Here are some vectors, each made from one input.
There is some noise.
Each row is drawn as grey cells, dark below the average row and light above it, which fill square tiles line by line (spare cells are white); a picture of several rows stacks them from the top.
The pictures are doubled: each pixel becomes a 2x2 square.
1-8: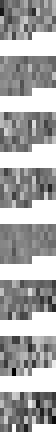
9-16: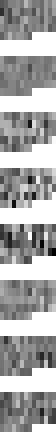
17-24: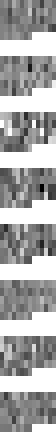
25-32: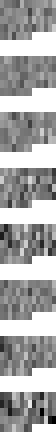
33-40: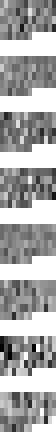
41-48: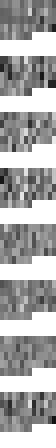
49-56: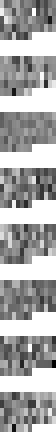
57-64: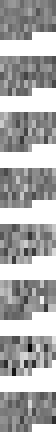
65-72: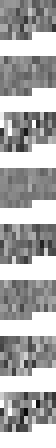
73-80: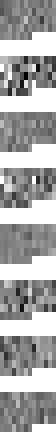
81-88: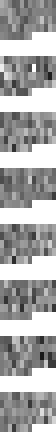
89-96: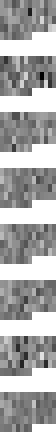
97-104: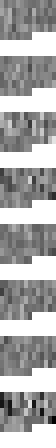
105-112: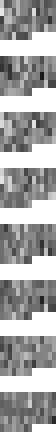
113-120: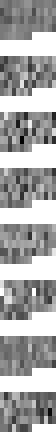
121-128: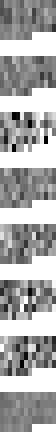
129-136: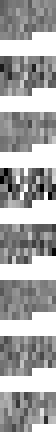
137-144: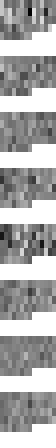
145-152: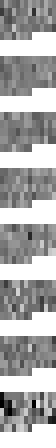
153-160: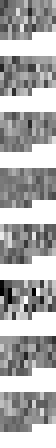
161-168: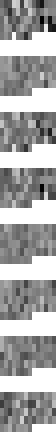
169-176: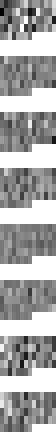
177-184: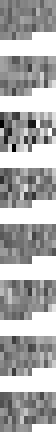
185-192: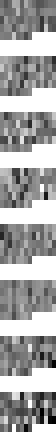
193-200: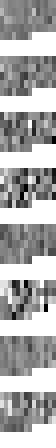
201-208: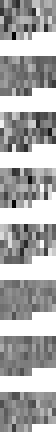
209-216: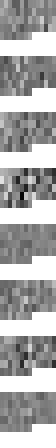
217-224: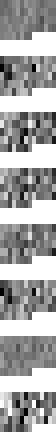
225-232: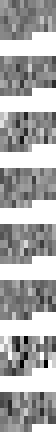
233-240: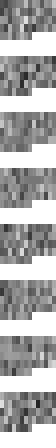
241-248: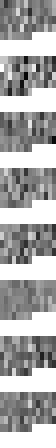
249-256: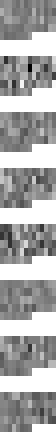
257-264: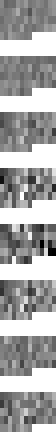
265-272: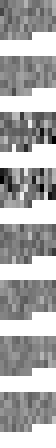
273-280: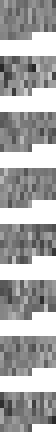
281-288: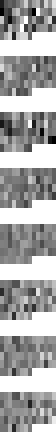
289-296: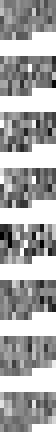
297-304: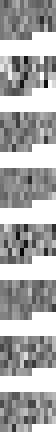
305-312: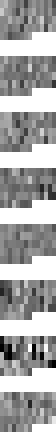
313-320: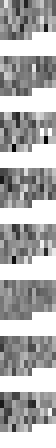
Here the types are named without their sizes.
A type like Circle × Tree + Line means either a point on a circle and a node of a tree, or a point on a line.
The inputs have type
(Line + Tree) × Tree.
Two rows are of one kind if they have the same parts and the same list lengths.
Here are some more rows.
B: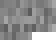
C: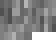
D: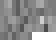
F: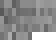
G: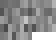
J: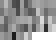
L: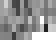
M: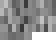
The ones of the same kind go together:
B, C, D, F, G, L, M
J

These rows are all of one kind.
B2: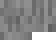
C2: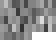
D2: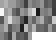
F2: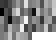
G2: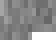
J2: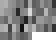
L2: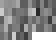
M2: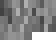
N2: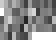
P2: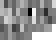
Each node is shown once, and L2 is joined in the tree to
D2, M2 and P2.
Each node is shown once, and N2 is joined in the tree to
G2.
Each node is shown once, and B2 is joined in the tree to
J2 and P2.
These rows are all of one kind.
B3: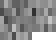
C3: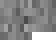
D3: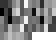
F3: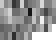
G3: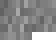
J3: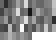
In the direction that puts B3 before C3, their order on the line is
G3, J3, D3, B3, F3, C3.
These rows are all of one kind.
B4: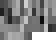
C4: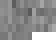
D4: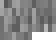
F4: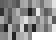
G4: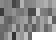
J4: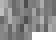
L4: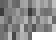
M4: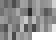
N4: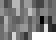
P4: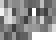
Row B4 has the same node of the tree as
C4, D4, G4 and L4.
